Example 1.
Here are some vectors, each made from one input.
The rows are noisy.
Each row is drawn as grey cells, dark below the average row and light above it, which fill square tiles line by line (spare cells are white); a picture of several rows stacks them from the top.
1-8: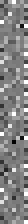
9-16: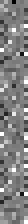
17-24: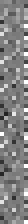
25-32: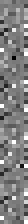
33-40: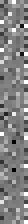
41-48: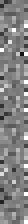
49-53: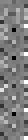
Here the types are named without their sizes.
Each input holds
a point on a line.
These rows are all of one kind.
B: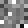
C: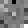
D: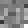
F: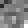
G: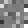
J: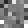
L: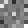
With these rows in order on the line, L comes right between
C and G.
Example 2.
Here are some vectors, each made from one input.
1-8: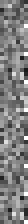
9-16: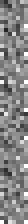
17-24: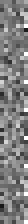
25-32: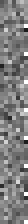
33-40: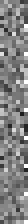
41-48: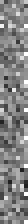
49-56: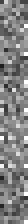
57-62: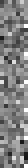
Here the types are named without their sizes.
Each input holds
a point on a line.
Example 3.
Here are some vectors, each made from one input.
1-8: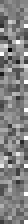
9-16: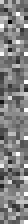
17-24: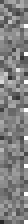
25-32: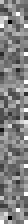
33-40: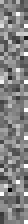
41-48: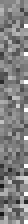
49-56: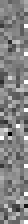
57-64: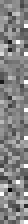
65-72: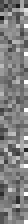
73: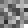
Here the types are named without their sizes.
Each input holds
a node of a tree.
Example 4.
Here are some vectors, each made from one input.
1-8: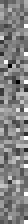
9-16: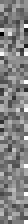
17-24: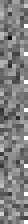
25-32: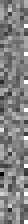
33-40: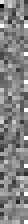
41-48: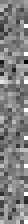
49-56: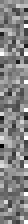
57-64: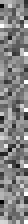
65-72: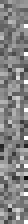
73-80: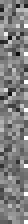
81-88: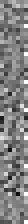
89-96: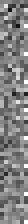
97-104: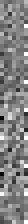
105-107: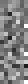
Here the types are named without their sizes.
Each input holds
a node of a tree.
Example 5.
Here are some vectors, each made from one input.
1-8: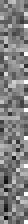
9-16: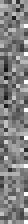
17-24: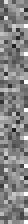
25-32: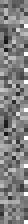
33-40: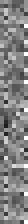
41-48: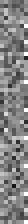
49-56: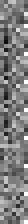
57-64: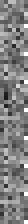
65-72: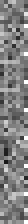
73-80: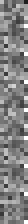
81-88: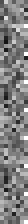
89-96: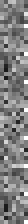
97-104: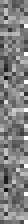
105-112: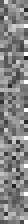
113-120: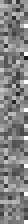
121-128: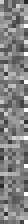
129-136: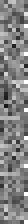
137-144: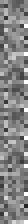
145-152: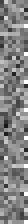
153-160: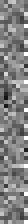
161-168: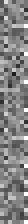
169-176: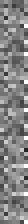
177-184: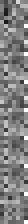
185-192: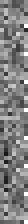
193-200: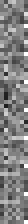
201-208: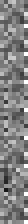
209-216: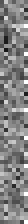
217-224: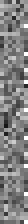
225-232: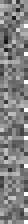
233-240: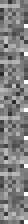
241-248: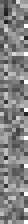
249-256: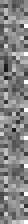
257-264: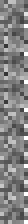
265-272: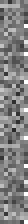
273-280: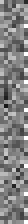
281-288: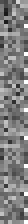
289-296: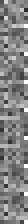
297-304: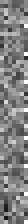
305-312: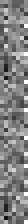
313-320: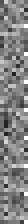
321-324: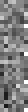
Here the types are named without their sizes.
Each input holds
a label.
